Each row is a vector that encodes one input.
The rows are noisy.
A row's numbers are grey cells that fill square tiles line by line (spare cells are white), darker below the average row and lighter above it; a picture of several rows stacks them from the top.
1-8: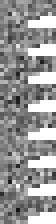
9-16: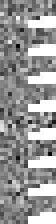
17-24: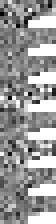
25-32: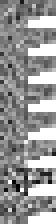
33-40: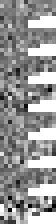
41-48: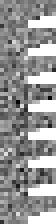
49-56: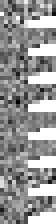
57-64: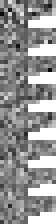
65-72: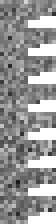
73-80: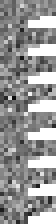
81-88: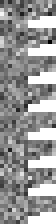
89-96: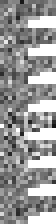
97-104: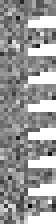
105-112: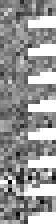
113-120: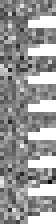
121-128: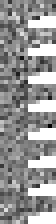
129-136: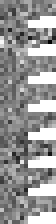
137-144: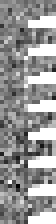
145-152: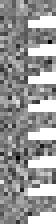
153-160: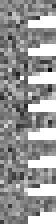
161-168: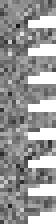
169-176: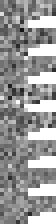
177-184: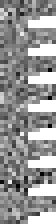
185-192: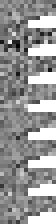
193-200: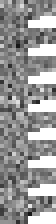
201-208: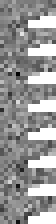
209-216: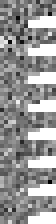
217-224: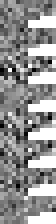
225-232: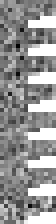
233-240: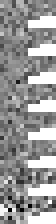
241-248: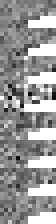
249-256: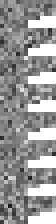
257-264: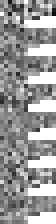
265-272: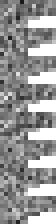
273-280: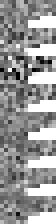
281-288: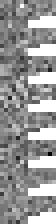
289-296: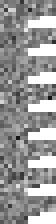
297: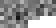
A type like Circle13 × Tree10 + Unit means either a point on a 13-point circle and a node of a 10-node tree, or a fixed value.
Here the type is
Circle15 + Circle20.
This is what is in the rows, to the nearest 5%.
About 35% of them hold a point on a 15-point circle. The rest hold a point on a 20-point circle.
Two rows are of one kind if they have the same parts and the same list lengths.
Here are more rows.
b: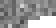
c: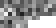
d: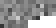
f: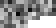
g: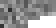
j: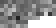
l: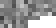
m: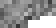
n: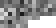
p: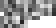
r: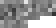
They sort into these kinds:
b, d, g, l, m, p, r
c, f, j, n

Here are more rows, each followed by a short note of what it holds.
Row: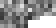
a point on a 20-point circle
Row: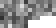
a point on a 20-point circle
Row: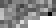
a point on a 15-point circle
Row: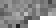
a point on a 20-point circle
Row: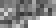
a point on a 15-point circle
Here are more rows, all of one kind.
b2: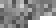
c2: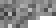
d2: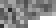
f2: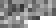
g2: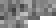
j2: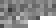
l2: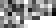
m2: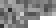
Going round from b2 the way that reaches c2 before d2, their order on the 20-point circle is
b2, c2, l2, g2, f2, j2, d2, m2.
